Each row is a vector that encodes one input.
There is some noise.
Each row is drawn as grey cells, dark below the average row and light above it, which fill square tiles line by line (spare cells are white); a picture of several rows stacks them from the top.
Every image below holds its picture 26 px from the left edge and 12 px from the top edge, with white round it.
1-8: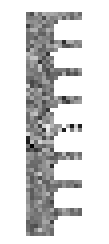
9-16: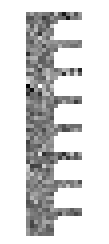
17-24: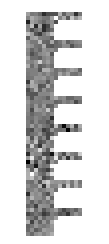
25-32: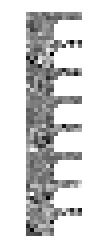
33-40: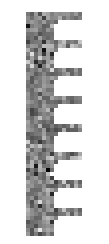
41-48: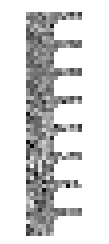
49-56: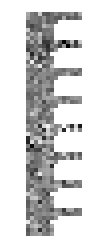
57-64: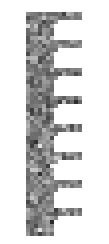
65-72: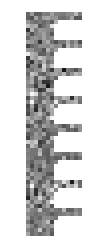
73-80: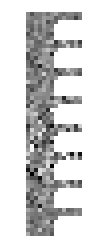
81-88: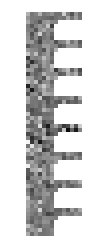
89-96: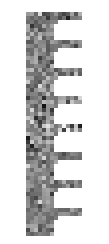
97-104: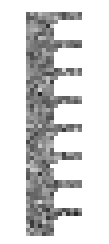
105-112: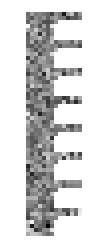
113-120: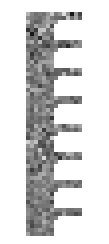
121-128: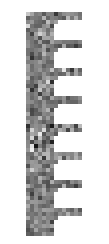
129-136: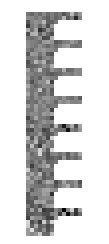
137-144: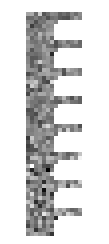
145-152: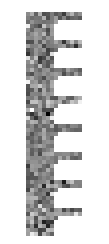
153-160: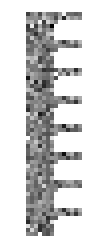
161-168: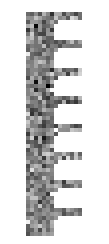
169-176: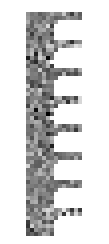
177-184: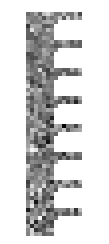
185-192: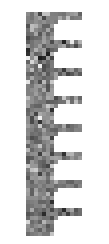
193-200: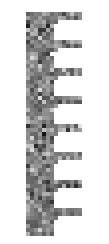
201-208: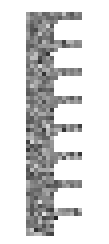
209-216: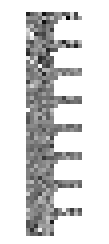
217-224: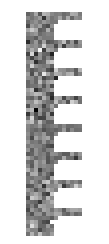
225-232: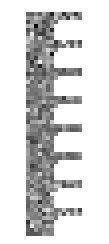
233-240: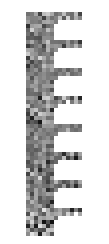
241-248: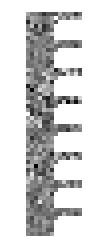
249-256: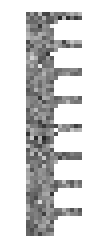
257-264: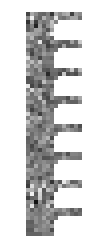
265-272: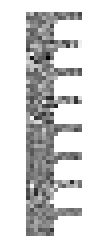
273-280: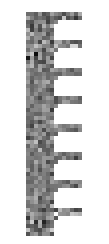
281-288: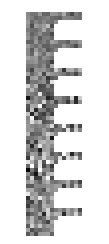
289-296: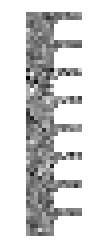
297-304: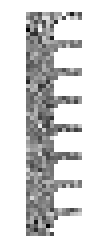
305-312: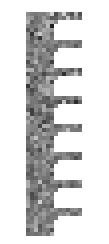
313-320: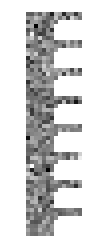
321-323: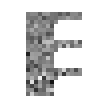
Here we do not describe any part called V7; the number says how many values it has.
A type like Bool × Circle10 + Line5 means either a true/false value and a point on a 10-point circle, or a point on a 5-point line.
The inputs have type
(Bool × Bool × Bool × Bool × Circle8 + V7) × Line11 + Label10.
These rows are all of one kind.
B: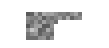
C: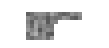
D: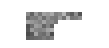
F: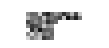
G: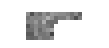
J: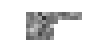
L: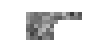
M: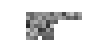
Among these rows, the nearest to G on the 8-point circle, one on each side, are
D and F.
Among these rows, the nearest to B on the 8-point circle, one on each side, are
C and J.
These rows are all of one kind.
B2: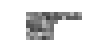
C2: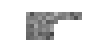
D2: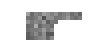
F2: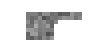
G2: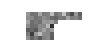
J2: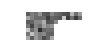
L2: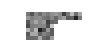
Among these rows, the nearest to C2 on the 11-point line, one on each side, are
D2 and L2.
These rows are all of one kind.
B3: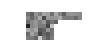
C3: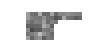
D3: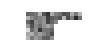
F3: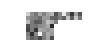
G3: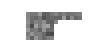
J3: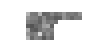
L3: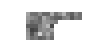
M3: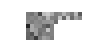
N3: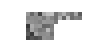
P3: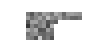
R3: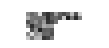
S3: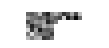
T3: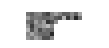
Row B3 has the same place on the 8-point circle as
C3 and F3.
